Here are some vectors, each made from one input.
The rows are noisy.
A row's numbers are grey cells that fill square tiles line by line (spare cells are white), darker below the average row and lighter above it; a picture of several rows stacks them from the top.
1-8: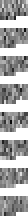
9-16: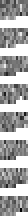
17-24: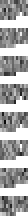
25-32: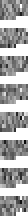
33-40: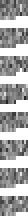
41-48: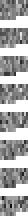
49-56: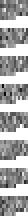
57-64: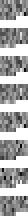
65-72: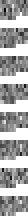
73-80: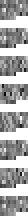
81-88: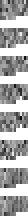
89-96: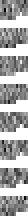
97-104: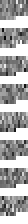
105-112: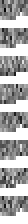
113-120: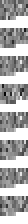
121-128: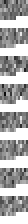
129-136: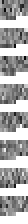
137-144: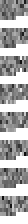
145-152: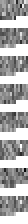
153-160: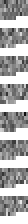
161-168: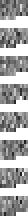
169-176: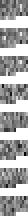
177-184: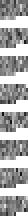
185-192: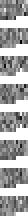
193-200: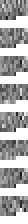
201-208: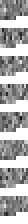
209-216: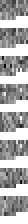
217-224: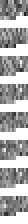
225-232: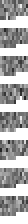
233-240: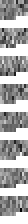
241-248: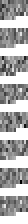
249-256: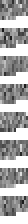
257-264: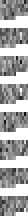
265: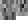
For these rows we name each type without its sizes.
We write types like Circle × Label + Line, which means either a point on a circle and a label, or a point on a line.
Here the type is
(Circle + Unit) × Label.
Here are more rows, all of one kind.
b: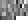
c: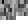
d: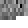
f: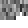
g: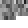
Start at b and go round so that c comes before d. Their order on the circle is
b, f, c, g, d.
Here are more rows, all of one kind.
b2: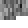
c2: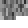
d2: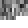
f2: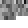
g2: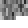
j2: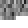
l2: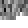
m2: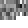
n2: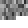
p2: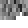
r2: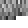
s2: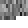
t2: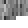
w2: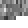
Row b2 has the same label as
c2, g2 and p2.
